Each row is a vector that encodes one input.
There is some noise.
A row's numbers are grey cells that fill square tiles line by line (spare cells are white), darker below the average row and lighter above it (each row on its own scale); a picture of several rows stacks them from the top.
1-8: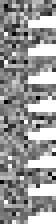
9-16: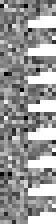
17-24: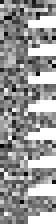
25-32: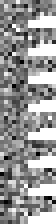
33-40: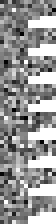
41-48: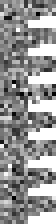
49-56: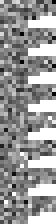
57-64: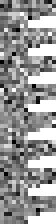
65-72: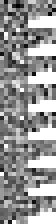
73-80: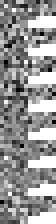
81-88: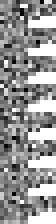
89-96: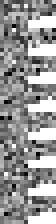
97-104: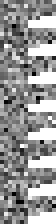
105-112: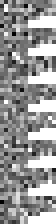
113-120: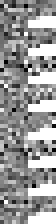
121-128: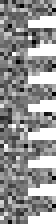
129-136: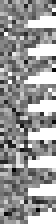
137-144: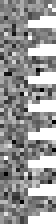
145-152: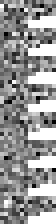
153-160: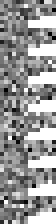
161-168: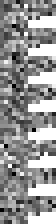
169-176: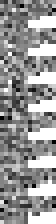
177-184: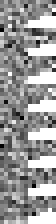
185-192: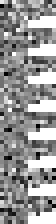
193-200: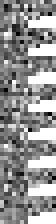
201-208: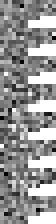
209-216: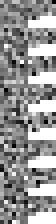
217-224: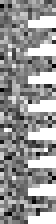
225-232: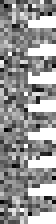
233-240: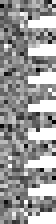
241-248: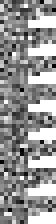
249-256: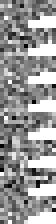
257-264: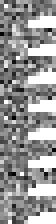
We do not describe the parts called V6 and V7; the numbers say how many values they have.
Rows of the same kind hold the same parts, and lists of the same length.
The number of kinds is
2.
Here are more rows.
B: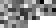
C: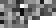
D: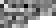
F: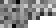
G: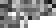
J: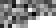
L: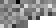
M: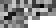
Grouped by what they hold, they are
B, C, F, L, M
D, G, J

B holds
a node of a 10-node tree and a value of V6.
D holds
a point on a 4-point line, a true/false value, a value of V6 and a value of V7.
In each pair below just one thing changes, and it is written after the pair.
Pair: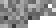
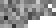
the value of V7
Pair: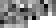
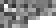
the value of V6
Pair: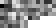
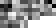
the value of V7
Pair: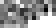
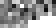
the value of V7
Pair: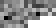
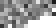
the value of V6
